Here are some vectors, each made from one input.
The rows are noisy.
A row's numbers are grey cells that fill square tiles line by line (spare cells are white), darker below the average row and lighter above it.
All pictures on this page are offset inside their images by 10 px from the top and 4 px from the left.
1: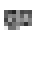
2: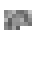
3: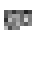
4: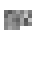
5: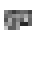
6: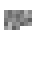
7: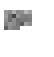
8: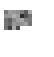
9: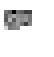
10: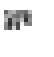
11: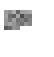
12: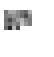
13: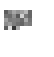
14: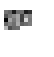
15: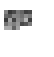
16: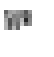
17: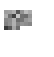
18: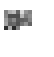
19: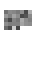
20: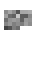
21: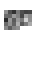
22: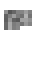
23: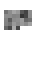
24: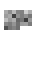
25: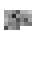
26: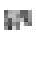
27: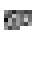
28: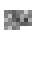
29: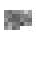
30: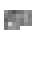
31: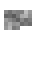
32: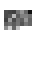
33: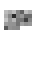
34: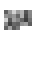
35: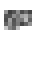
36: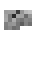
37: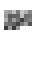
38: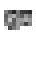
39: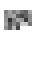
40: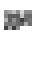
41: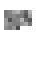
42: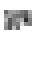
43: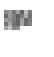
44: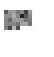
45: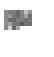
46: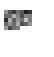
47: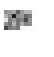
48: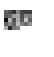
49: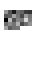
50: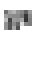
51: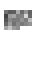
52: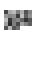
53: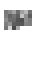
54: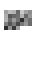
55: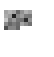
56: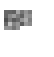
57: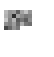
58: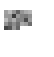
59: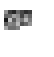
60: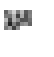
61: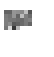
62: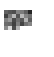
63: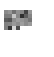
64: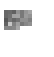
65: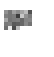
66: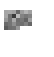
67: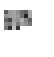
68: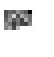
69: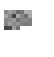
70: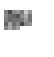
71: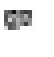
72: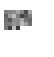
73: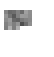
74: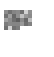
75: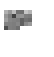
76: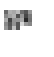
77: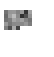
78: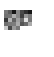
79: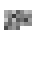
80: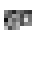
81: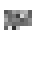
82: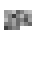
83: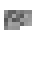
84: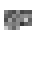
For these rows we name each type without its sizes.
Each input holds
a point on a line, together with either a fixed value, or three true/false values.
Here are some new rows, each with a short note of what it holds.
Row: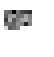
a point on a line and three true/false values
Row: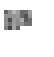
a point on a line and three true/false values
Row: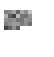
a point on a line and three true/false values
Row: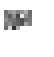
a point on a line
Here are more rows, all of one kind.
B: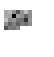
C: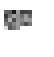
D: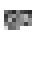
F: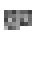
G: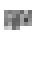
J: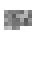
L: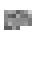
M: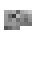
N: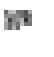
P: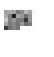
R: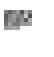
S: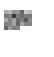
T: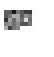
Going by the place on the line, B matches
L, M, P and S.
